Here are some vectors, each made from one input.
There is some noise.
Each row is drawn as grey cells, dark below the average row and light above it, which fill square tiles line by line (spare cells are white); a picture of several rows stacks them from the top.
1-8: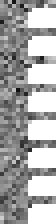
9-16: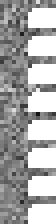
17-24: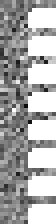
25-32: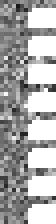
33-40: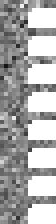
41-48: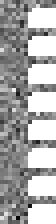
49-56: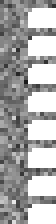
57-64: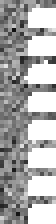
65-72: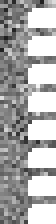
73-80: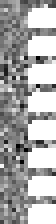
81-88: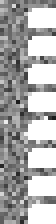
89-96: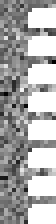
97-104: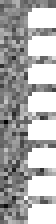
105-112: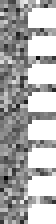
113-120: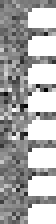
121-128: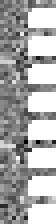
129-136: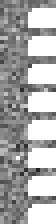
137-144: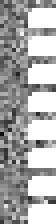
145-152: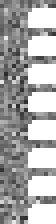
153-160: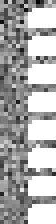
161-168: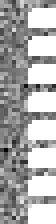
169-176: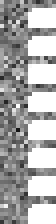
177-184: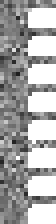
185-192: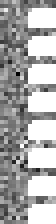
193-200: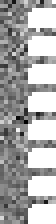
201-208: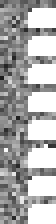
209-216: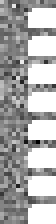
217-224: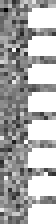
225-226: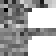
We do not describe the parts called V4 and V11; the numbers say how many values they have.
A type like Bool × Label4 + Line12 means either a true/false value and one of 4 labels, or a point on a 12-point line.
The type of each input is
Circle8 × (Line7 + V4) + V11.
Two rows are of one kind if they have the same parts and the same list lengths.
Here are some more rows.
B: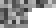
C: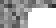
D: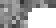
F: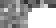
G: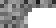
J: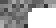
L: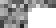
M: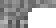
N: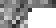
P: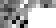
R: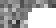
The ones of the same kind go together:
B, L, P
C, G, J, M, N, R
D, F

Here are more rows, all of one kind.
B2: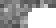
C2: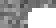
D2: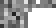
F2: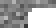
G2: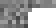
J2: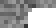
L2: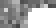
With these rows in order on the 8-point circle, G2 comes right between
C2 and J2.
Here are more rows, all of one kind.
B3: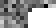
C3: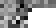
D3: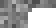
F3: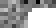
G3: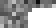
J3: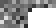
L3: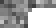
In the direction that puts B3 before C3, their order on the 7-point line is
J3, L3, D3, B3, F3, C3, G3.
